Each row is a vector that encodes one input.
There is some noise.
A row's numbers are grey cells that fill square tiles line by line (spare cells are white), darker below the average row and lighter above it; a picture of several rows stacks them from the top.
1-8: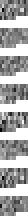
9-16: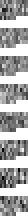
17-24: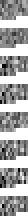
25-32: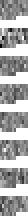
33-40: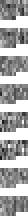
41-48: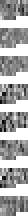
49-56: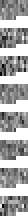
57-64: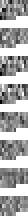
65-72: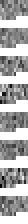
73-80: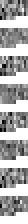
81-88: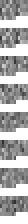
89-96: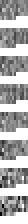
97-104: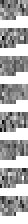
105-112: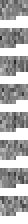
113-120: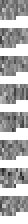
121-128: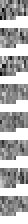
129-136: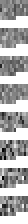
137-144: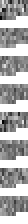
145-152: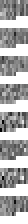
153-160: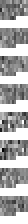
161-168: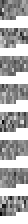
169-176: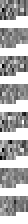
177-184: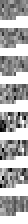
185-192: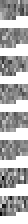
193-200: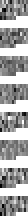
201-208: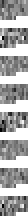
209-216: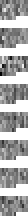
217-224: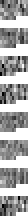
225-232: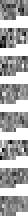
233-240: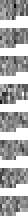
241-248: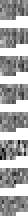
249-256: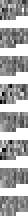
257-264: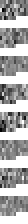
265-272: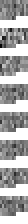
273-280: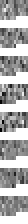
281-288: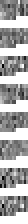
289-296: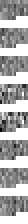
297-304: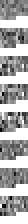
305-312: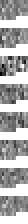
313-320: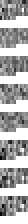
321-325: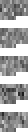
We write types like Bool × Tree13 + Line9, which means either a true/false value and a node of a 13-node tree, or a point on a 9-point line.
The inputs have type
Bool × (Tree10 + Unit) + Tree7.
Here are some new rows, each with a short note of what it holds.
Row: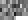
a true/false value
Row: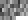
a true/false value
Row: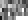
a node of a 7-node tree
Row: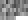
a true/false value
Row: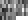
a node of a 7-node tree
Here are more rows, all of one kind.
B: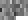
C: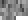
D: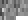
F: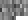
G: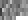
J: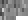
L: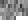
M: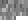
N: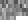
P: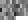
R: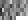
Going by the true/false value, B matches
F and P.
